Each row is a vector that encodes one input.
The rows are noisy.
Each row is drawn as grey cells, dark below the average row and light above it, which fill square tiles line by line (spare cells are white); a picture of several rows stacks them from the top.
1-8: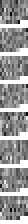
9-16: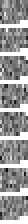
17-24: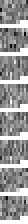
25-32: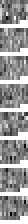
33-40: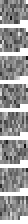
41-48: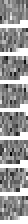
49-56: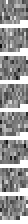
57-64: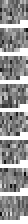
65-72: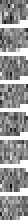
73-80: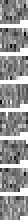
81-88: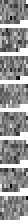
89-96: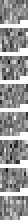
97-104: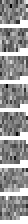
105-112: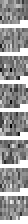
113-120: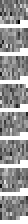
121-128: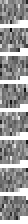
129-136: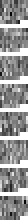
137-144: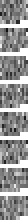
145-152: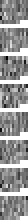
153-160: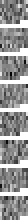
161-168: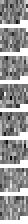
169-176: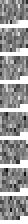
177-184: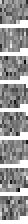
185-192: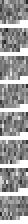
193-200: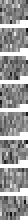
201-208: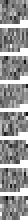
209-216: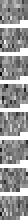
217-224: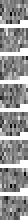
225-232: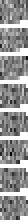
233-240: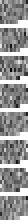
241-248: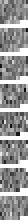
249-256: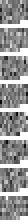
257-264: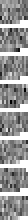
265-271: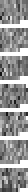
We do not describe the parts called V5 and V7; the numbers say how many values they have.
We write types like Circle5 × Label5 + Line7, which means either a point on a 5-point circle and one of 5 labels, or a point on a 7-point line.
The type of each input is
Bool × (Line10 + V7) × V5.
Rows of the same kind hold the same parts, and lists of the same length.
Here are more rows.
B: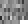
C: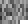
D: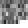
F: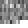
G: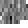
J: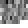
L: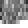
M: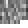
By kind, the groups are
B, C, F, L, M
D, G, J

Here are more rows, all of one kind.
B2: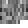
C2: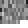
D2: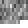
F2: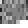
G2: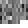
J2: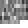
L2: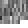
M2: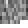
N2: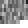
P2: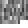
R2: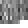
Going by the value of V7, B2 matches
G2, L2 and P2.
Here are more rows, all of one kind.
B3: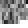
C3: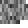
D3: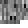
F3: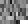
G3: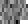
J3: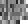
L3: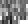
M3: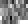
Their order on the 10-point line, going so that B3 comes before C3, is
L3, B3, M3, D3, C3, G3, J3, F3.
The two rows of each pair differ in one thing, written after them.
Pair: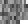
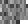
the true/false value
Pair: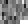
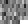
the true/false value
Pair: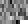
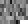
the true/false value
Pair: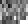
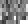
the value of V5
